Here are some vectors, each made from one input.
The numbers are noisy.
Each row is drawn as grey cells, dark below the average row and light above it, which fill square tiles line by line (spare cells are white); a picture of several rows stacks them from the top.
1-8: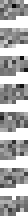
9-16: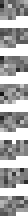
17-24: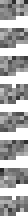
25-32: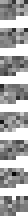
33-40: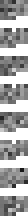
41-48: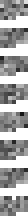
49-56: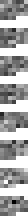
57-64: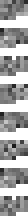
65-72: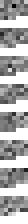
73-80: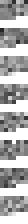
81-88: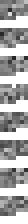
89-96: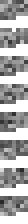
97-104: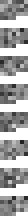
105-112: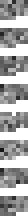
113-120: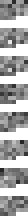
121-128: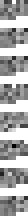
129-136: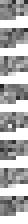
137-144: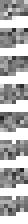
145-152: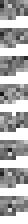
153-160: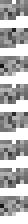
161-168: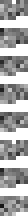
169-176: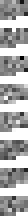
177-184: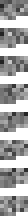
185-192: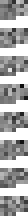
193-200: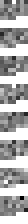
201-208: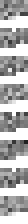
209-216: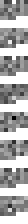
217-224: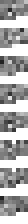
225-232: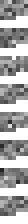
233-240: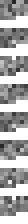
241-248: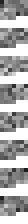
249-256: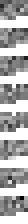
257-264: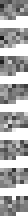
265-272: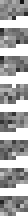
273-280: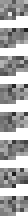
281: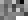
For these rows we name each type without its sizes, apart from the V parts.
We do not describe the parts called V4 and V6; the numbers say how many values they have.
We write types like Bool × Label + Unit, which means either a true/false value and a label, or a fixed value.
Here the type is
Bool × Bool × Bool + List(Line) + V4 × V6.
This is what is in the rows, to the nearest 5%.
About 35% of them hold three true/false values. About 20% of them hold a value of V4 and a value of V6. The rest are lists of points on a line.
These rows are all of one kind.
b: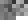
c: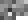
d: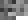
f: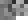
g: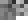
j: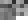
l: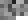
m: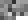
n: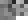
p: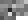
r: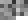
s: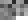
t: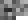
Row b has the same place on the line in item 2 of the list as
f and p.
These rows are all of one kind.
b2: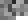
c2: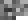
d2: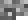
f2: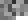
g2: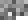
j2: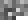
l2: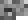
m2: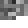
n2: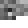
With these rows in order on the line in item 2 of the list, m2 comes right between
g2 and n2.
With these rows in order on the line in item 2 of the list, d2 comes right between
c2 and j2.
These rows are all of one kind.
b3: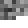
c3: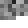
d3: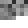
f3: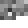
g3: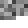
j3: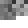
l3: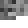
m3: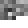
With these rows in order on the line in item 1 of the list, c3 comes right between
d3 and g3.
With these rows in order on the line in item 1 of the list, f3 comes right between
g3 and m3.
